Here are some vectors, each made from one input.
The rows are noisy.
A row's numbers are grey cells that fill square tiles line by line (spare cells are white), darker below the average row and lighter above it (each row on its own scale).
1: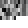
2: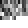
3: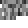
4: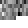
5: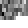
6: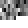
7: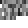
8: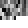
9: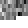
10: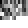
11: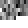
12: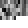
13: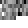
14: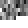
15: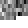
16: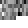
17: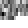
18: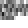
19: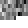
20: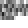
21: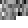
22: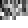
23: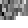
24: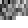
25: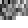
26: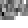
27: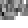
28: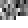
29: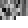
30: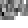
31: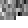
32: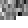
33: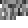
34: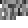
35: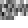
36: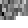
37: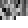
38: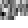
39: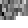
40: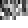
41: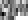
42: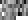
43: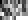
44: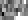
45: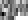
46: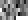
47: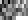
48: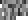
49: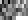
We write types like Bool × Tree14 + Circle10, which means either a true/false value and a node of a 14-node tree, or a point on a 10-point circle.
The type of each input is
Line5 + Line6.
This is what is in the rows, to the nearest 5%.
About 40% of them hold a point on a 5-point line. The rest hold a point on a 6-point line.
